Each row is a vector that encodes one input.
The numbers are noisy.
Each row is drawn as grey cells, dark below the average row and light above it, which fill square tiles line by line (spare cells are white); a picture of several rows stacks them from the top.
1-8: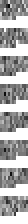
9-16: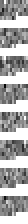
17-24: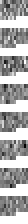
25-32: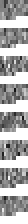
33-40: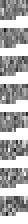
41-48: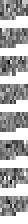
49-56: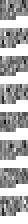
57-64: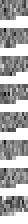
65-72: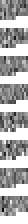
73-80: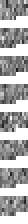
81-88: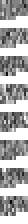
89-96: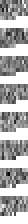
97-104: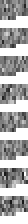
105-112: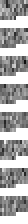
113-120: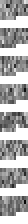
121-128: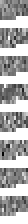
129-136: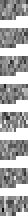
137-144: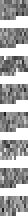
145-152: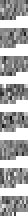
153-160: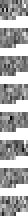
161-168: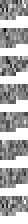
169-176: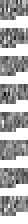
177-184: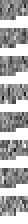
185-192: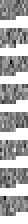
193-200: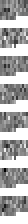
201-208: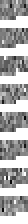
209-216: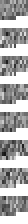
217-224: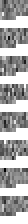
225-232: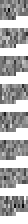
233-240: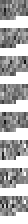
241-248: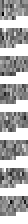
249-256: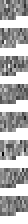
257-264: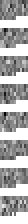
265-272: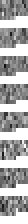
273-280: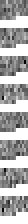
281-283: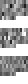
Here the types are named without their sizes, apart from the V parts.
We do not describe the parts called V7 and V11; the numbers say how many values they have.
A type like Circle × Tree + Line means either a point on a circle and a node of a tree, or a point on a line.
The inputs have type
(Bool × V11 + V7) × Circle.
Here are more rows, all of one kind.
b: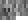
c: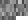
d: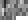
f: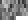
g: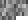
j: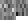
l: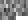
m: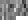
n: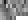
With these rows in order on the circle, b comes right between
l and n.
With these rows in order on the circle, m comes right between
f and l.
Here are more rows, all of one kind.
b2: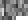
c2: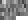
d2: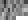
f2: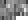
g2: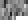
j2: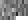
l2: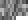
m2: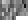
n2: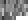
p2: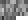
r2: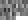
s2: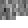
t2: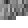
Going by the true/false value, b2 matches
g2, j2 and t2.
